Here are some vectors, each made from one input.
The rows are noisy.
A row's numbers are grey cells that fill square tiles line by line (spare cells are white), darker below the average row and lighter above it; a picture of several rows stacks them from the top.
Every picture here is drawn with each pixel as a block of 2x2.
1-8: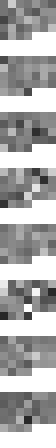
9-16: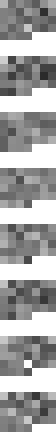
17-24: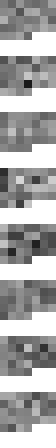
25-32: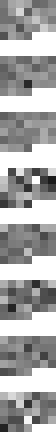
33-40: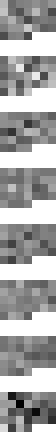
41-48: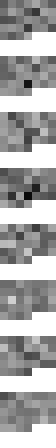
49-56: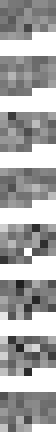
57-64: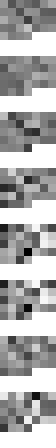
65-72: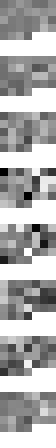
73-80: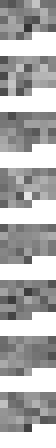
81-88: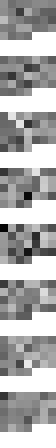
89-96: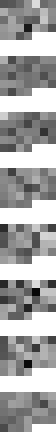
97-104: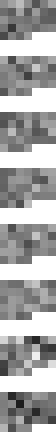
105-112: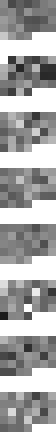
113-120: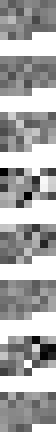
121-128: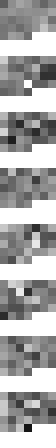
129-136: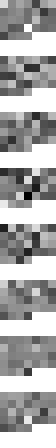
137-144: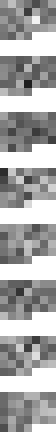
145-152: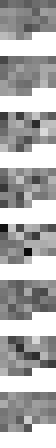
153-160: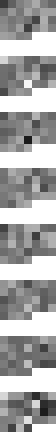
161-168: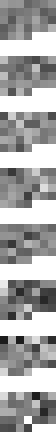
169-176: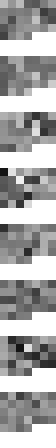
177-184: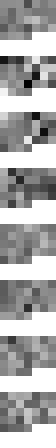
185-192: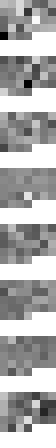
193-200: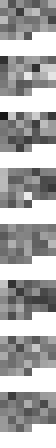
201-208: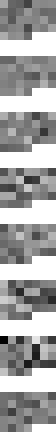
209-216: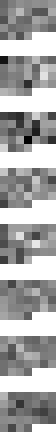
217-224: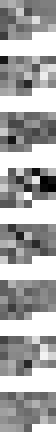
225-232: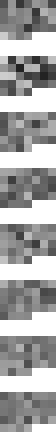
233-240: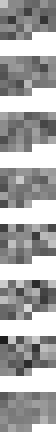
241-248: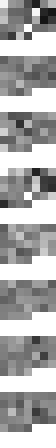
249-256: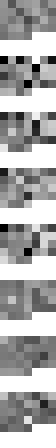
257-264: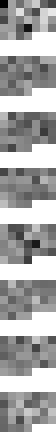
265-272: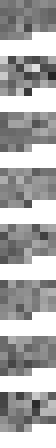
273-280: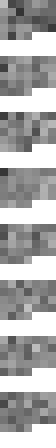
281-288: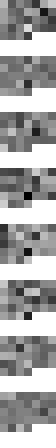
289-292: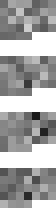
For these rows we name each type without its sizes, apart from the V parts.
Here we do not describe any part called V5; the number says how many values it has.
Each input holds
a label, together with either four true/false values, or a value of V5.
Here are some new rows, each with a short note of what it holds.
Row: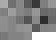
a label and four true/false values
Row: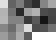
a label and a value of V5
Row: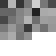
a label and a value of V5
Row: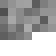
a label and four true/false values
